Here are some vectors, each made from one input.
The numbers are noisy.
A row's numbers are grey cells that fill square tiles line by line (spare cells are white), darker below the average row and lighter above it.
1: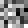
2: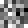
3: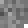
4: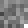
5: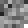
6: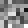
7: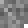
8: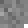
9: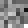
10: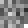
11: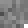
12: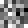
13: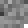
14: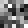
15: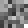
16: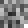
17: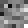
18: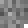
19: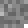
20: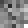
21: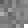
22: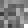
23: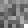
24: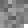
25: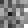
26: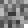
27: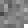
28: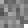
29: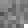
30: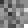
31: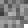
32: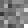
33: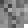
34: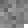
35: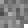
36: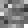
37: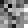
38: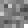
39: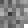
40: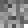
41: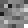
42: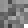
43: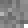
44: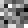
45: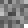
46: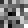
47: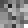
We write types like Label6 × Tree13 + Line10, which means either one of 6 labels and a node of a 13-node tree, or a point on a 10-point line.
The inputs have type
Bool × Line5.
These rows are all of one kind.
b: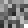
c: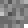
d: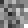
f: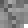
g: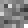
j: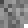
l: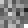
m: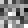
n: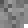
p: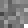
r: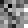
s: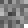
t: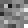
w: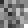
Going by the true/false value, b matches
l, m, p and t.
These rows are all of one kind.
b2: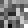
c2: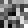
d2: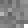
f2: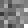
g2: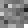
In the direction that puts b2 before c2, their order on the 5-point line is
b2, c2, g2, f2, d2.
